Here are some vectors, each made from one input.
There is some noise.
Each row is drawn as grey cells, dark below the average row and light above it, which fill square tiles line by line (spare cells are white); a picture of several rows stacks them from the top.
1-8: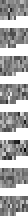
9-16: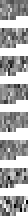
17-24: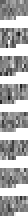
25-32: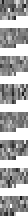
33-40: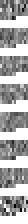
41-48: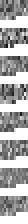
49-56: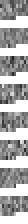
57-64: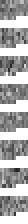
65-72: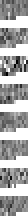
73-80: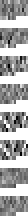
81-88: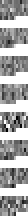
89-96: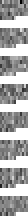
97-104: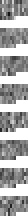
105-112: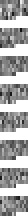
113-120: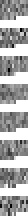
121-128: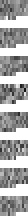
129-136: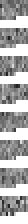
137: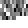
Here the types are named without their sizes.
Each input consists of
a list of points on a circle.
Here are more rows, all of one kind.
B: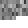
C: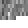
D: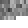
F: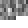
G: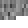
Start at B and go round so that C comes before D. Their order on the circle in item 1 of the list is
B, G, F, C, D.
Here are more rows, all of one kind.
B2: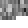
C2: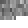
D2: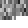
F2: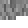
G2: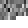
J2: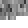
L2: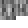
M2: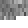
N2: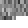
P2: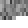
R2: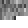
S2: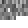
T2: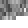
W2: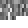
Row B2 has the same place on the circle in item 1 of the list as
D2, N2 and W2.
